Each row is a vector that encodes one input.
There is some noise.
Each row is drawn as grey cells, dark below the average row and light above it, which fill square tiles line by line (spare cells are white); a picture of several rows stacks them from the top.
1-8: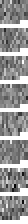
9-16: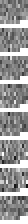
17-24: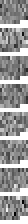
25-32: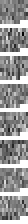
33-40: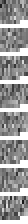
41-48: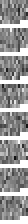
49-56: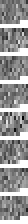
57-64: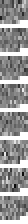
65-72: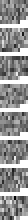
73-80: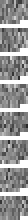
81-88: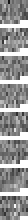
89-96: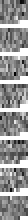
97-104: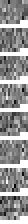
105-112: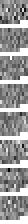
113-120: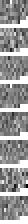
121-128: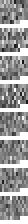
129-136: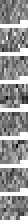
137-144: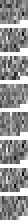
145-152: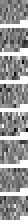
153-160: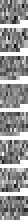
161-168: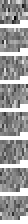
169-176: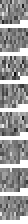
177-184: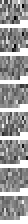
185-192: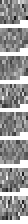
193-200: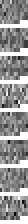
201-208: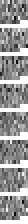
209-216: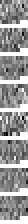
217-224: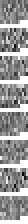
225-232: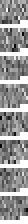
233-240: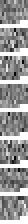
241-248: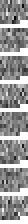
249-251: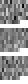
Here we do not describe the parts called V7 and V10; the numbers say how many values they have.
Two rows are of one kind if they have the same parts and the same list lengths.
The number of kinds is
5.
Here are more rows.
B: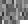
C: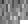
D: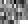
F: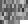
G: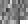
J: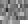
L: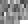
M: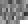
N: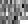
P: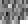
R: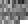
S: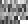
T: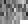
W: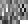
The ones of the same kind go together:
B, C, F, L, P, T
D
G, J, M, R
N
S, W

